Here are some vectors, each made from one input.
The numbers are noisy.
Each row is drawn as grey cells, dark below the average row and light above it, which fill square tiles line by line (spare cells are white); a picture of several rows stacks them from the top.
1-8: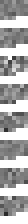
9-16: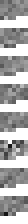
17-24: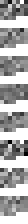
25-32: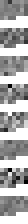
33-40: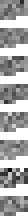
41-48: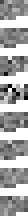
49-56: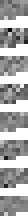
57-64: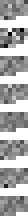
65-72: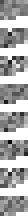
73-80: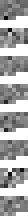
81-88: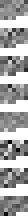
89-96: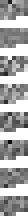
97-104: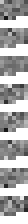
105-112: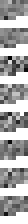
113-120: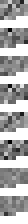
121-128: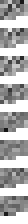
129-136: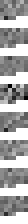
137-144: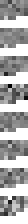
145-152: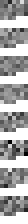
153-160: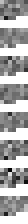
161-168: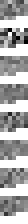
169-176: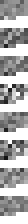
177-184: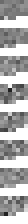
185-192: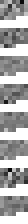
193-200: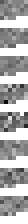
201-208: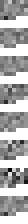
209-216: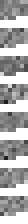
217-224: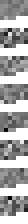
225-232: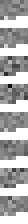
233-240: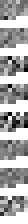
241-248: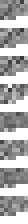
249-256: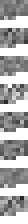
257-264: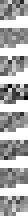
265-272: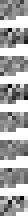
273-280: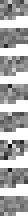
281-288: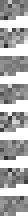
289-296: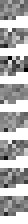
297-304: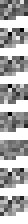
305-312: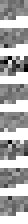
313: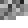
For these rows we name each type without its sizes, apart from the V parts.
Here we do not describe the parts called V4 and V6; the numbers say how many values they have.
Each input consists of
a node of a tree, together with either a true/false value and a value of V4, or a value of V6.
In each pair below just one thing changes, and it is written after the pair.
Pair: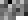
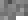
the value of V4
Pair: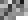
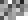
the node of the tree
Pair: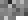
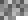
the true/false value
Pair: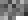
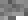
the node of the tree
